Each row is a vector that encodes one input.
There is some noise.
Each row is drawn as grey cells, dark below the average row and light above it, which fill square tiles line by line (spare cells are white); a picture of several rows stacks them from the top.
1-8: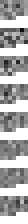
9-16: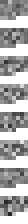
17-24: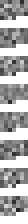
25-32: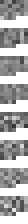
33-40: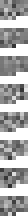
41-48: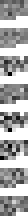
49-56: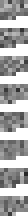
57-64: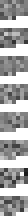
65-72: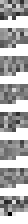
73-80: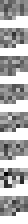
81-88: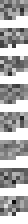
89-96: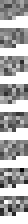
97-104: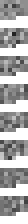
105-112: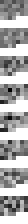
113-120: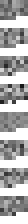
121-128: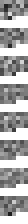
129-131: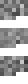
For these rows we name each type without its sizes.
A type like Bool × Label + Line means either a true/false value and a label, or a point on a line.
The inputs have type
List(Circle).
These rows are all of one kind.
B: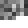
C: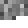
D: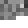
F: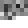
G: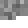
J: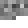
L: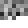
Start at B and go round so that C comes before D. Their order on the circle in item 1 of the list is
B, G, F, L, J, C, D.
